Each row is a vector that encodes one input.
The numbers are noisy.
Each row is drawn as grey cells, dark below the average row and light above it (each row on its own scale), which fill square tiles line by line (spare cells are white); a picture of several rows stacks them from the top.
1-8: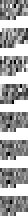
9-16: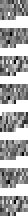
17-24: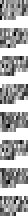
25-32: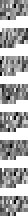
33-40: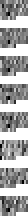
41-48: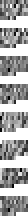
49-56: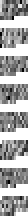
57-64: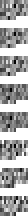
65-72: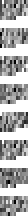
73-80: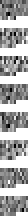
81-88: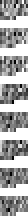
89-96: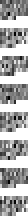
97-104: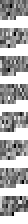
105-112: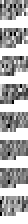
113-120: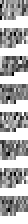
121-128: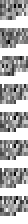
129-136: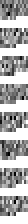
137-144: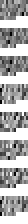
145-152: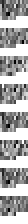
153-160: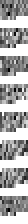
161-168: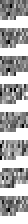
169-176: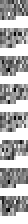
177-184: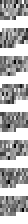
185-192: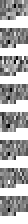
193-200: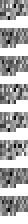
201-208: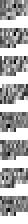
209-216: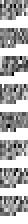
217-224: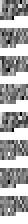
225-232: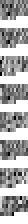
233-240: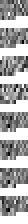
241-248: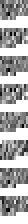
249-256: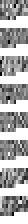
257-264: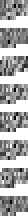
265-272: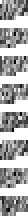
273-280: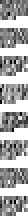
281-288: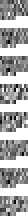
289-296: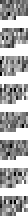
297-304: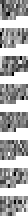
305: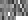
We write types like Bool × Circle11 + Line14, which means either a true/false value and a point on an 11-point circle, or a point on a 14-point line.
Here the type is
Bool × Circle8 + Circle6.
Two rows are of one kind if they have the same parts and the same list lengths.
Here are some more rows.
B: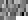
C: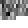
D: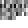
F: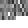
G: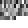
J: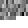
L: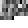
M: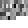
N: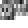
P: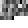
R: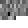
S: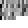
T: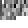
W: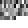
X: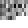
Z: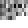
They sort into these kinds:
B, F, J, L, N, P, S
C, D, G, M, R, T, W, X, Z

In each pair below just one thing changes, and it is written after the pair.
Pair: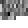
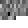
the place on the 8-point circle
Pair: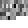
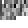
the place on the 8-point circle
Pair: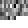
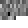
the true/false value
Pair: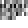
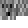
the true/false value
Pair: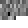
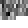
the place on the 8-point circle
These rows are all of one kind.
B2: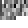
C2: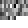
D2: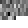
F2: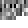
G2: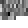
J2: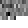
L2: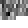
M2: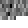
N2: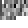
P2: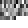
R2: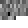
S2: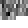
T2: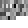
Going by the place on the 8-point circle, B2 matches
J2 and N2.
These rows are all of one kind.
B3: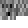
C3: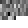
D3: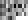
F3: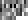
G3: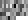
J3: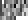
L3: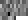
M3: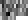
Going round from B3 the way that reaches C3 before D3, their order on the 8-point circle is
B3, F3, J3, C3, L3, G3, M3, D3.
